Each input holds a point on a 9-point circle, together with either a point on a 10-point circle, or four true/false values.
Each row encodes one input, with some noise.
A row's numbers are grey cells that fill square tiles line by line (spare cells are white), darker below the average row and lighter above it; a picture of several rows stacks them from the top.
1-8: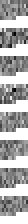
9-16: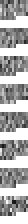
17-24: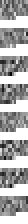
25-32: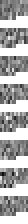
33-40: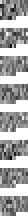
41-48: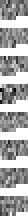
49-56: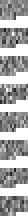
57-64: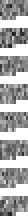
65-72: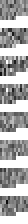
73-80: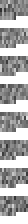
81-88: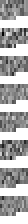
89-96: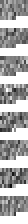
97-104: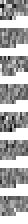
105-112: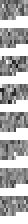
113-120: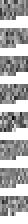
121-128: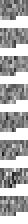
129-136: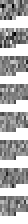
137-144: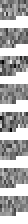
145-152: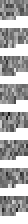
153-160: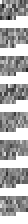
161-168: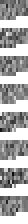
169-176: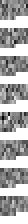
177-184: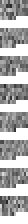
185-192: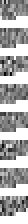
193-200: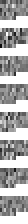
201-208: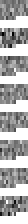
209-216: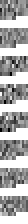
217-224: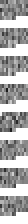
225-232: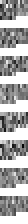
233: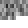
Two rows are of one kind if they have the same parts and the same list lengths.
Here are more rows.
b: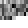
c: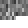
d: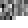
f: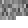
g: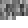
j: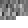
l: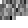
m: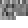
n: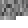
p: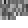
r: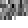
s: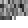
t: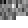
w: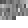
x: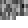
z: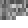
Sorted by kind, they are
b, d, l, r, s
c, f, g, j, m, n, p, t, w, x, z

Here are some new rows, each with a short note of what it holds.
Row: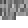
a point on a 9-point circle and four true/false values
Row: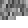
a point on a 9-point circle and four true/false values
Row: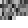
a point on a 9-point circle and a point on a 10-point circle
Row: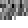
a point on a 9-point circle and a point on a 10-point circle
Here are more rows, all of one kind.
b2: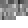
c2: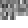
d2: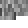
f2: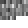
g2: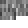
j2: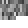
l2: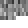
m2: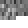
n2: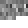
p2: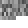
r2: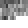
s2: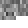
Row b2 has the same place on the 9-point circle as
c2, l2, r2 and s2.
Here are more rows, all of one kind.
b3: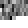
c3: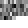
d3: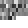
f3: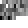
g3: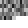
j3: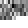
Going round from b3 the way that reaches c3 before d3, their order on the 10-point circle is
b3, c3, j3, f3, g3, d3.
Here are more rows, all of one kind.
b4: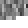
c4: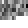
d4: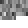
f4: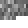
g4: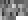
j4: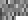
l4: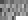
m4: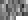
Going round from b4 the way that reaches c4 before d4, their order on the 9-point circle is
b4, c4, g4, f4, j4, l4, d4, m4.
